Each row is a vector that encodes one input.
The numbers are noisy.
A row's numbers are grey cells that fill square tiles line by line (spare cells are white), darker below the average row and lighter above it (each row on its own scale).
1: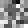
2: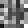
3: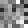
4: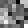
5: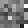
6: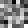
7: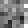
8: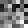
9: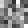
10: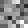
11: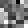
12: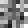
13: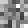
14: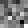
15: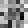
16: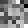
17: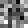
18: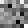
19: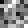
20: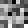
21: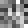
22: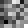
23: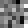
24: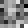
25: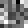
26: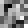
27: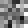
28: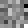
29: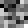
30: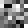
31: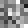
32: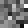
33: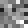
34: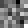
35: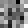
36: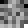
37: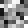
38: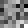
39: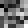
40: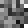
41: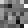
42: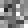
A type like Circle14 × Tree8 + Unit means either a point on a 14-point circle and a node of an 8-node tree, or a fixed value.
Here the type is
Line5 + Line6.
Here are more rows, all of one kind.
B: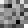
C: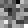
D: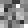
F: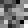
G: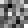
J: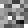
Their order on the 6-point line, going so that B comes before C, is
G, B, J, F, D, C.
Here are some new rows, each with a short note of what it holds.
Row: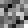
a point on a 6-point line
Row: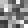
a point on a 5-point line
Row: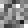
a point on a 6-point line
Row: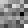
a point on a 6-point line
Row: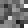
a point on a 6-point line
